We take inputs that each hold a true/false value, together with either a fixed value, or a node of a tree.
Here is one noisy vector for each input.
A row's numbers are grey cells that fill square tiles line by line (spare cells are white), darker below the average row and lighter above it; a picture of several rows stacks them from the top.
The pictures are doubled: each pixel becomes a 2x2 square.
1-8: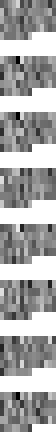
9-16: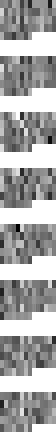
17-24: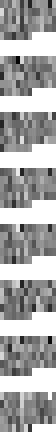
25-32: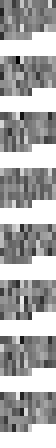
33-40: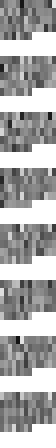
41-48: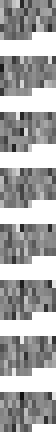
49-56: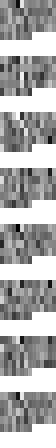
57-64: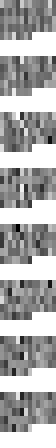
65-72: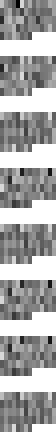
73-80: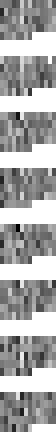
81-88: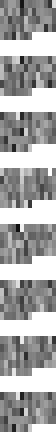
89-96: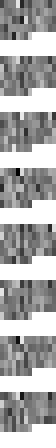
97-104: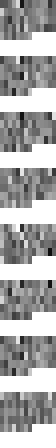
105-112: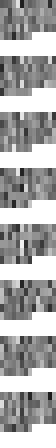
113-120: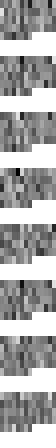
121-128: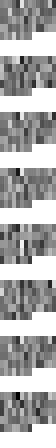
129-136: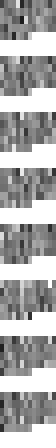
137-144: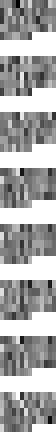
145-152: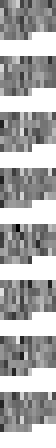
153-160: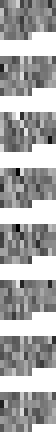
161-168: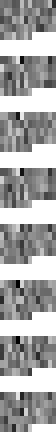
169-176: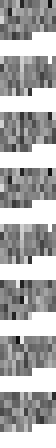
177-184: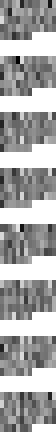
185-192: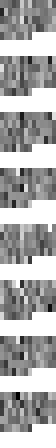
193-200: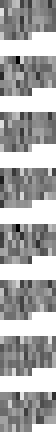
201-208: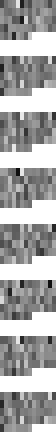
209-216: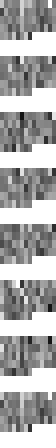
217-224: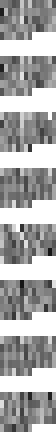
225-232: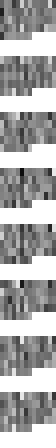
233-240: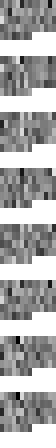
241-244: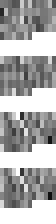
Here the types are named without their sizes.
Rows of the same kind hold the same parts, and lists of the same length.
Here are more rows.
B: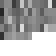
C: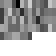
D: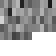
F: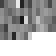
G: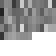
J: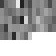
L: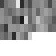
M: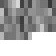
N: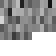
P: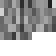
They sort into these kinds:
B, F, G, J, L
C, D, M, N, P

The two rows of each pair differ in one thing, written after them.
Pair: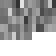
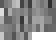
the true/false value
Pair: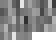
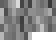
the true/false value
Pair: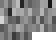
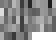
the node of the tree
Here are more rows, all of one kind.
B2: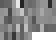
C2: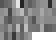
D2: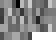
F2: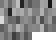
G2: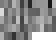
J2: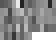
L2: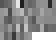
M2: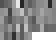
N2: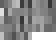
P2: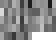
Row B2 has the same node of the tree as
C2, J2, L2 and M2.
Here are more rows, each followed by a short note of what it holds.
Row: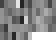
a true/false value
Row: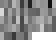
a node of a tree and a true/false value
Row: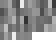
a node of a tree and a true/false value
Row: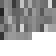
a true/false value
